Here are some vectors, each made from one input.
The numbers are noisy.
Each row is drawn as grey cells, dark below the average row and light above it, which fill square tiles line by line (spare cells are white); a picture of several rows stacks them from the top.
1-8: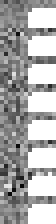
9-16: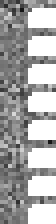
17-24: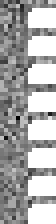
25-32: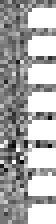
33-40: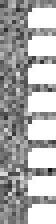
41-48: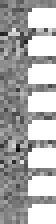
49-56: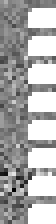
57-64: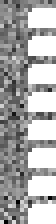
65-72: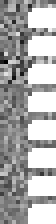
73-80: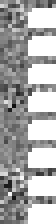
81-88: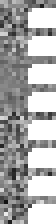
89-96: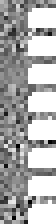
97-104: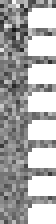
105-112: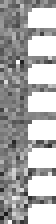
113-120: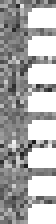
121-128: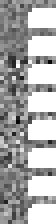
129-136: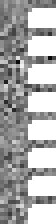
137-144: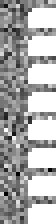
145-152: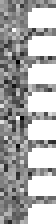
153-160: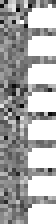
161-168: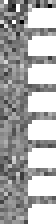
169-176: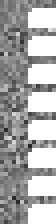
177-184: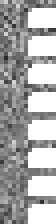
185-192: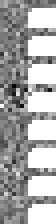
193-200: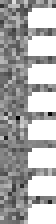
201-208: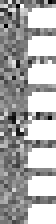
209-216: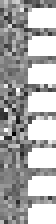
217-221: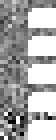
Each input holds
a point on a 16-point circle.
